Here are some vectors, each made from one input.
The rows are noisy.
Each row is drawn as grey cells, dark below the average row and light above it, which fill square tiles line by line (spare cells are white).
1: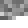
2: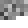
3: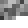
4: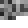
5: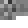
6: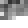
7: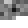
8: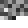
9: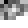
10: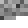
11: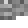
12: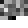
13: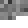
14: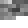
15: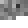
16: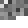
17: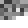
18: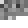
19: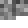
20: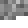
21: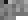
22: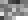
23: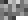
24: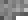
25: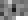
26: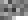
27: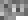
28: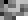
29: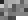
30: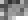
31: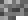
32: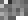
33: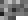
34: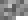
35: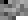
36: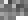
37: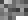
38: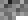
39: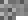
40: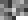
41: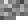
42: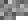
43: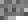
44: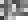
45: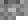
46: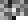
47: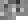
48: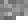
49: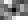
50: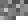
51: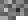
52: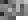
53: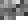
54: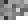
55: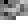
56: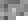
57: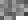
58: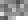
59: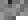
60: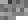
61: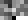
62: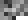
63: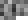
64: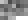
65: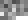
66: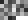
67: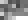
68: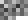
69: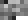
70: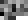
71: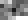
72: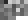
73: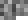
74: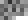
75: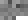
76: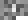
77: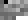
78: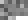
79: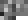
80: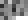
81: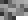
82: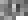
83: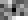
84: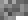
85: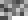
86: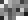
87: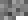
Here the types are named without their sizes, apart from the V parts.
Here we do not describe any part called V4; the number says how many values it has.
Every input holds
a value of V4, together with a list of points on a line.
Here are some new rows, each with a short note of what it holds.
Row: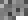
a value of V4, together with a list of one item
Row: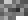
a value of V4, together with the empty list
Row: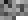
a value of V4, together with a list of one item
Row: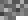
a value of V4, together with the empty list
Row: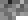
a value of V4, together with a list of one item
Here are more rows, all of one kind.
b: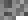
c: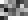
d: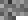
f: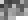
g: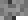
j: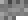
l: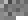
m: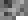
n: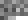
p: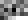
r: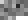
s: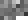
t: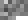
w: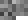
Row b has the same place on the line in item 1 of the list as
m, n, p and s.
